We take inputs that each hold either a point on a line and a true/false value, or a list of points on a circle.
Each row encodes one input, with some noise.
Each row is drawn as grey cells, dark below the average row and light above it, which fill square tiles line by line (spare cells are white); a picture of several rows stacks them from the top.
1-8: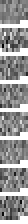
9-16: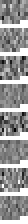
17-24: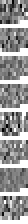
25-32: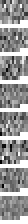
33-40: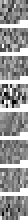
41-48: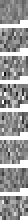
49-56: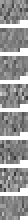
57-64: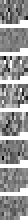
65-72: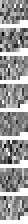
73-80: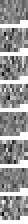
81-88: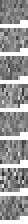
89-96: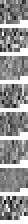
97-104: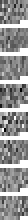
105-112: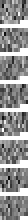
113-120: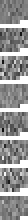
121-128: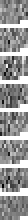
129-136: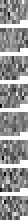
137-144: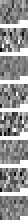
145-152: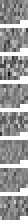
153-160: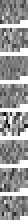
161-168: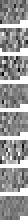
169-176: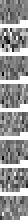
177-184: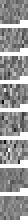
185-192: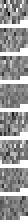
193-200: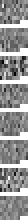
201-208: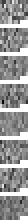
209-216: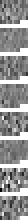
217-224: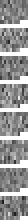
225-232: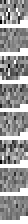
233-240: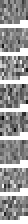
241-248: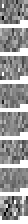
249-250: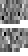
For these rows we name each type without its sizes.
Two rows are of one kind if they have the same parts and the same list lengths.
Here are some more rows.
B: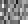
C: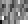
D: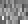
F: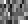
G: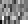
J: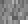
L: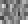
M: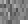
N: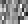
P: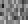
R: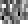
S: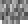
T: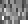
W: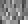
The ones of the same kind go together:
B, D, F, L, M, N, W
C, G
J
P, R, S, T

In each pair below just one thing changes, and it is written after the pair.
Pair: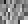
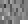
the place on the circle in item 2 of the list
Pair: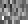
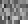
the place on the circle in item 1 of the list
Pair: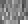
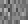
the place on the circle in item 2 of the list
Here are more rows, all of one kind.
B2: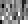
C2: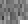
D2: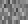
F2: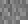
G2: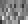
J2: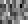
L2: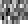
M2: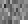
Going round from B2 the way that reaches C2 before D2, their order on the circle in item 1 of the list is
B2, L2, F2, C2, D2, G2, J2, M2.
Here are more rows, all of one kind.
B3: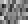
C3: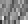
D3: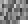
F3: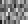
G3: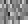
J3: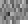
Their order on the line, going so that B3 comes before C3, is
F3, B3, J3, G3, D3, C3.
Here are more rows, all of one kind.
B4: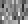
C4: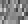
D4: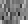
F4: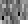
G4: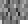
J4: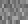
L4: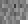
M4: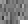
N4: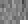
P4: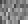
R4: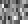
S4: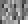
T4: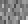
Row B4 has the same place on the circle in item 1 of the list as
D4, S4 and T4.
